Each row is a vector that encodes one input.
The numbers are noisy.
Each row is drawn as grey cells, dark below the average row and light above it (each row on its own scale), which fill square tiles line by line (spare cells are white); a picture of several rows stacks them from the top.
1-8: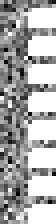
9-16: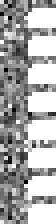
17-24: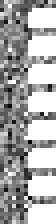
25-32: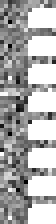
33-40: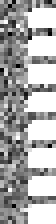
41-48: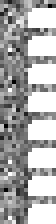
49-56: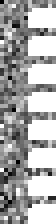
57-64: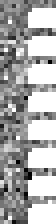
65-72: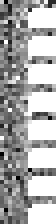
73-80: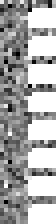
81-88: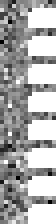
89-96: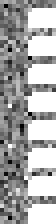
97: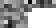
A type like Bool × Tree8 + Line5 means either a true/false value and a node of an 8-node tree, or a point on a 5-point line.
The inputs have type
Label7 + Label10 × Label10.
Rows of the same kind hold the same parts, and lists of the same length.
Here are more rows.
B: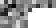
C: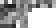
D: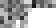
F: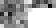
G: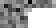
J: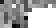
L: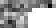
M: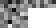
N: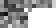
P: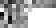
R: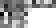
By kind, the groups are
B, C, D, F, G, L, M, N, P, R
J

